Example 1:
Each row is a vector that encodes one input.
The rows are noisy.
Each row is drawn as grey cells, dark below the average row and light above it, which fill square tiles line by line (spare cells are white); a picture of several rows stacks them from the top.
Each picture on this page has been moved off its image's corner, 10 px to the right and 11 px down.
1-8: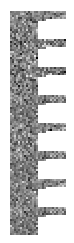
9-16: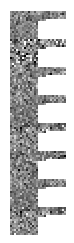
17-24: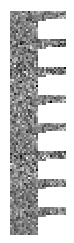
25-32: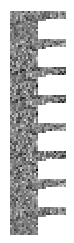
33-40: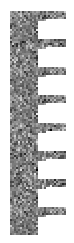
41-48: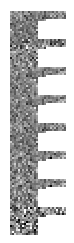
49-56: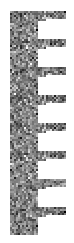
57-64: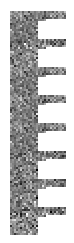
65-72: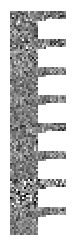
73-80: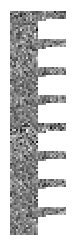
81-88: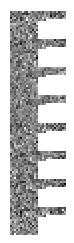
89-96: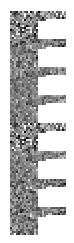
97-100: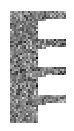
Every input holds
a list of up to two points on a 7-point line.
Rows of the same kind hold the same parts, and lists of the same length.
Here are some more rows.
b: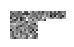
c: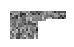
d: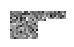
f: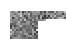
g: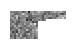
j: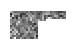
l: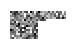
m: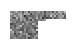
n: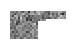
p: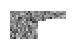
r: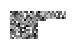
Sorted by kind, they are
b, c, d, j
f, g, m, n, p
l, r

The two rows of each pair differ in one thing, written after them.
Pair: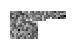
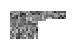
the place on the 7-point line in item 2 of the list
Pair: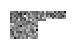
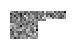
the place on the 7-point line in item 2 of the list
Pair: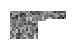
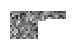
the place on the 7-point line in item 1 of the list
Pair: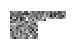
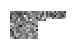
the place on the 7-point line in item 1 of the list
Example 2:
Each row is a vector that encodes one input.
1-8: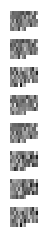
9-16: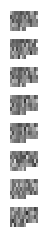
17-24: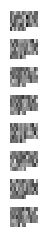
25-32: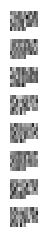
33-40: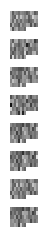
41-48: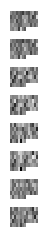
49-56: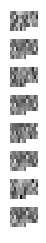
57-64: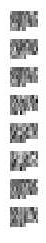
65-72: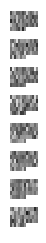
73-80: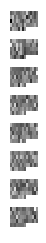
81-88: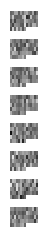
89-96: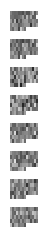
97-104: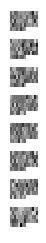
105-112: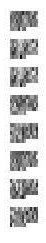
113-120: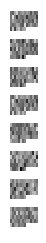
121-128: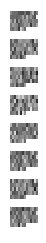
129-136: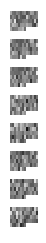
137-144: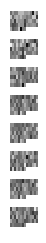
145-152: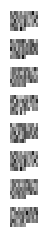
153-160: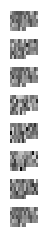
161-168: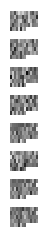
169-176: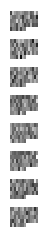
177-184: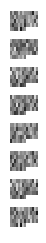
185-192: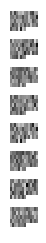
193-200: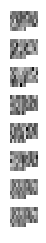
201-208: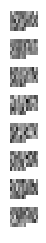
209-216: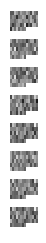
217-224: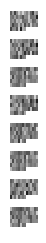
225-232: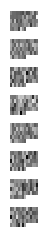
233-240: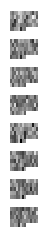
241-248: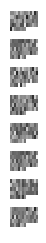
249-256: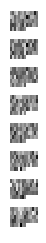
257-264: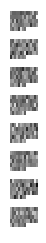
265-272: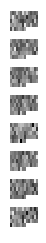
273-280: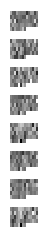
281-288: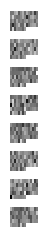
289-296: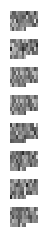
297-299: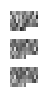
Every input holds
a point on a 12-point line, together with either a point on a 14-point circle, or a fixed value.
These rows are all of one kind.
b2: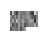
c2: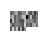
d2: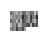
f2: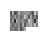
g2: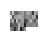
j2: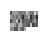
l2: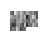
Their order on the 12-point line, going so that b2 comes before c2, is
j2, d2, b2, c2, f2, g2, l2.
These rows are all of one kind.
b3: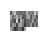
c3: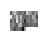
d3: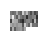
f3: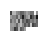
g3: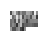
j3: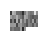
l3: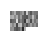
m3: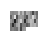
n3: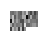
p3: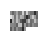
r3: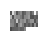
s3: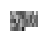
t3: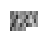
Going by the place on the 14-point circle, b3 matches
f3, g3, j3 and s3.
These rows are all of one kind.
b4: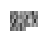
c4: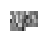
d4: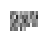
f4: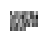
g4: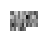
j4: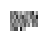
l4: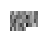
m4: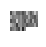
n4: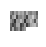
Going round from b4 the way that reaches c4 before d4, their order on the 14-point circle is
b4, j4, f4, m4, c4, g4, l4, n4, d4.
